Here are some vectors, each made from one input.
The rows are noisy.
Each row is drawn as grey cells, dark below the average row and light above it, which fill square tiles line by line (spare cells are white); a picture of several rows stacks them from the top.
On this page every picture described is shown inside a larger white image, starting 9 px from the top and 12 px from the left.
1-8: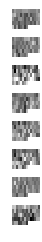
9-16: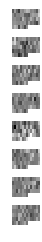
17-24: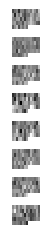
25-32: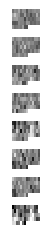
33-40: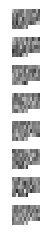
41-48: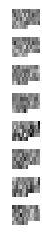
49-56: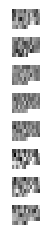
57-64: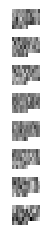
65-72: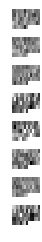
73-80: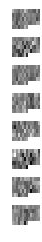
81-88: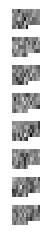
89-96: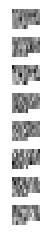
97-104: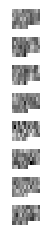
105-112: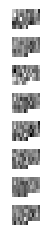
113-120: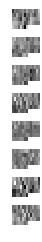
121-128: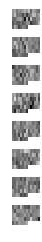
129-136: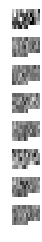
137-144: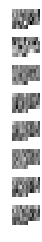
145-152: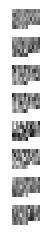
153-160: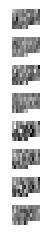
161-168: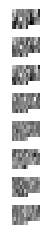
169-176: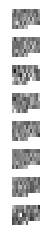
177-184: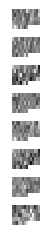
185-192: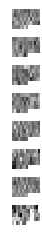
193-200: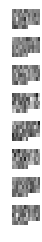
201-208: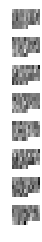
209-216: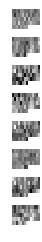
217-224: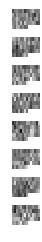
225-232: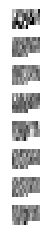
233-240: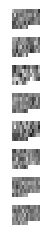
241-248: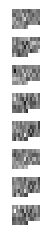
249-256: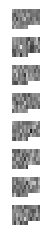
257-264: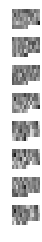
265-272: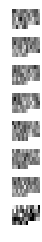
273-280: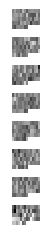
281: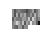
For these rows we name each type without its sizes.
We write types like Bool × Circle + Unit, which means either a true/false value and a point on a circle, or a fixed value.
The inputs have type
Circle × (Label + Line).
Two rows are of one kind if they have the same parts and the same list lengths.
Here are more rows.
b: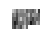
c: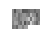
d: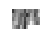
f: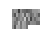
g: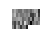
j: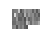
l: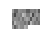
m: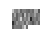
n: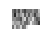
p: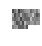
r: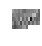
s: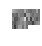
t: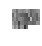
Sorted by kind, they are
b, c, f, l, m, n, r, s
d, g, j, p, t

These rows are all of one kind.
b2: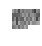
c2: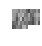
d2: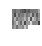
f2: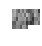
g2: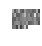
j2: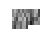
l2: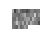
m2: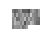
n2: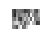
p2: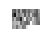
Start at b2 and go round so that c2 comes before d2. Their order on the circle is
b2, p2, j2, f2, c2, m2, d2, n2, l2, g2.
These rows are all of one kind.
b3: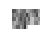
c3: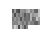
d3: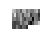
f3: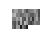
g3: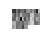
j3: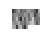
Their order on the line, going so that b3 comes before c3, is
f3, d3, j3, b3, c3, g3.
